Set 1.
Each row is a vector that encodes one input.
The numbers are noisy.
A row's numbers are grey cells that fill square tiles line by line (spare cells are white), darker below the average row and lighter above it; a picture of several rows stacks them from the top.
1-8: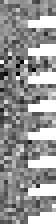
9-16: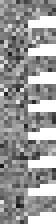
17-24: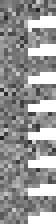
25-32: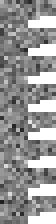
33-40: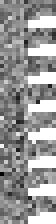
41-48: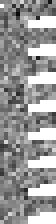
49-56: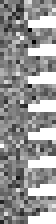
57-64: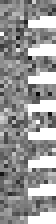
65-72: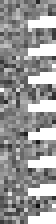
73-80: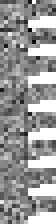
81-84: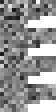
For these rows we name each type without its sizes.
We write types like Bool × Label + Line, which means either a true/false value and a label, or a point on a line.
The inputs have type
Label × Line.
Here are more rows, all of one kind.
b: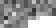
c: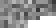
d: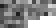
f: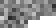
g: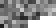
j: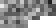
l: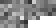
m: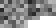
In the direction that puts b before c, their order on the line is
b, m, l, j, c, f, g, d.
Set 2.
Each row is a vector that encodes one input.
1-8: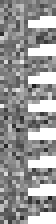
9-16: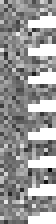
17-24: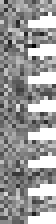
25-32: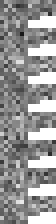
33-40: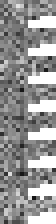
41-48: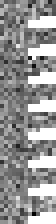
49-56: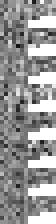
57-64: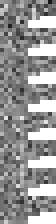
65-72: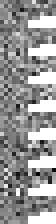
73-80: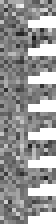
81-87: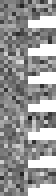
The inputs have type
Label11 + Line7.
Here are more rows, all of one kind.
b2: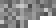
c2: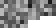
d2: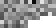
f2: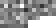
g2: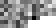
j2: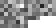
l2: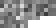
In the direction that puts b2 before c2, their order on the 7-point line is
g2, d2, j2, f2, b2, l2, c2.
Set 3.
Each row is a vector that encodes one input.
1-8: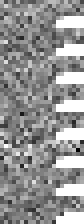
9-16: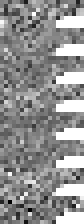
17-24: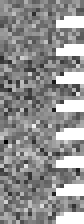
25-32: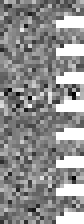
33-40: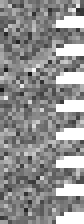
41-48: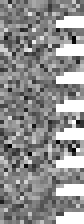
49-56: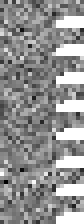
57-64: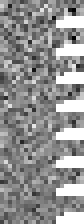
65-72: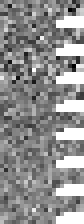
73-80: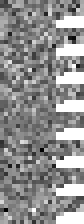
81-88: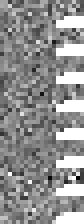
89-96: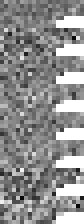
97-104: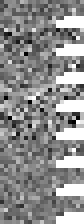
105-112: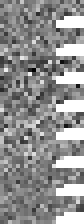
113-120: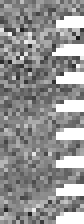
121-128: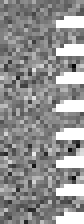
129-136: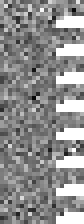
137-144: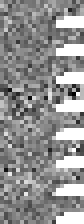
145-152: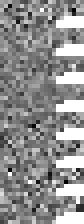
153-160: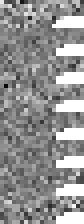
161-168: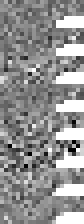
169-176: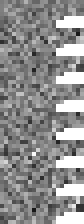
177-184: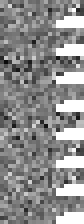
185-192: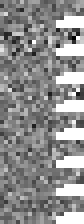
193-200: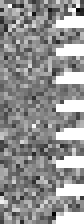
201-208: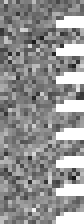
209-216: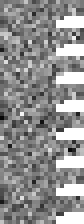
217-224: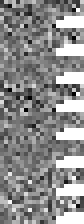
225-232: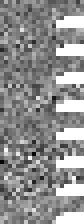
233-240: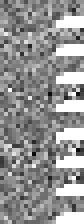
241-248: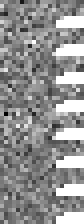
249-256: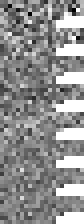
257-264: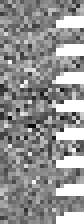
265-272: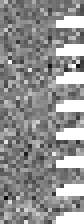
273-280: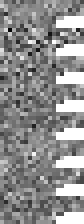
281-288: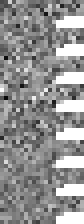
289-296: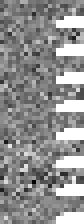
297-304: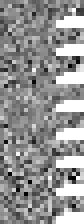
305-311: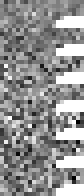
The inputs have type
Bool × Circle5.
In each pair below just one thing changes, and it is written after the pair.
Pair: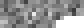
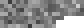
the true/false value
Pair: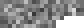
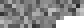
the true/false value
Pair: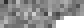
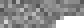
the place on the 5-point circle
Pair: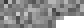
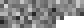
the true/false value
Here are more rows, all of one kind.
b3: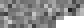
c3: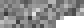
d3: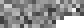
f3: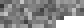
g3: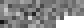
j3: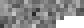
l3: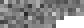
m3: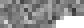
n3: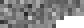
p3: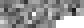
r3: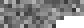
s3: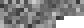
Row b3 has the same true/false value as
c3, m3 and p3.
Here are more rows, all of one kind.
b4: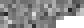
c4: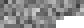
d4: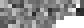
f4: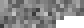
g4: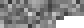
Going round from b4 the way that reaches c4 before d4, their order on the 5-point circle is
b4, c4, g4, d4, f4.
